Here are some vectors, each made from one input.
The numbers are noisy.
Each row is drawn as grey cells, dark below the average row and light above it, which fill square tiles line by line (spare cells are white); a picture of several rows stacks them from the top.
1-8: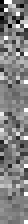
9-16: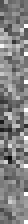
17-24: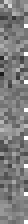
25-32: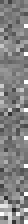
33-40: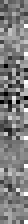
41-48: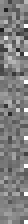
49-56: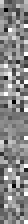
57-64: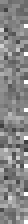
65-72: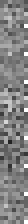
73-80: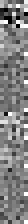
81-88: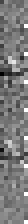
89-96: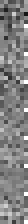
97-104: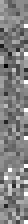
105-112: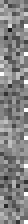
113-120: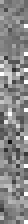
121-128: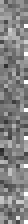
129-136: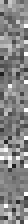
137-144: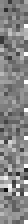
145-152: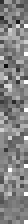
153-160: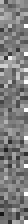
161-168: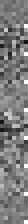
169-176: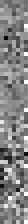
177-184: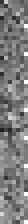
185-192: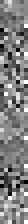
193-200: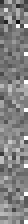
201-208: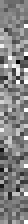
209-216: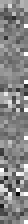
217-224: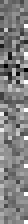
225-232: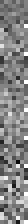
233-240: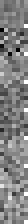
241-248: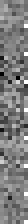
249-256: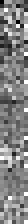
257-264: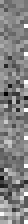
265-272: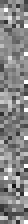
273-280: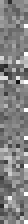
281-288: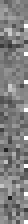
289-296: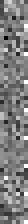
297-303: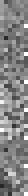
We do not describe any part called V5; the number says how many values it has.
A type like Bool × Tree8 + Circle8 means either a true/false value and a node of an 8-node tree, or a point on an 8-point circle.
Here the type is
Tree7 × V5 + Tree19 + Unit.
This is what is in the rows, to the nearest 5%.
A few of them hold a fixed value. About 25% of them hold a node of a 7-node tree and a value of V5. The rest hold a node of a 19-node tree.
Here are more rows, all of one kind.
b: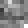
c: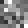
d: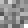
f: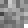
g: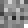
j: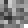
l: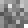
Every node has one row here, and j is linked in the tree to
f.
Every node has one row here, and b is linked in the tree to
d and g.
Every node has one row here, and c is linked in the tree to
d and l.
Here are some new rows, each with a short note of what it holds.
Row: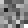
a node of a 19-node tree
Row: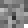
a fixed value
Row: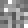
a node of a 7-node tree and a value of V5
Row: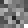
a fixed value
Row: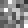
a node of a 7-node tree and a value of V5
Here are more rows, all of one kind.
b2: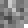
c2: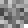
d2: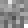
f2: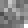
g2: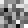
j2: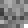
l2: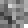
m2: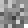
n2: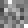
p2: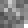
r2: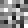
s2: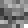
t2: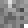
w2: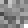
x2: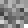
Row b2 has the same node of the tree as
f2, l2, p2 and w2.
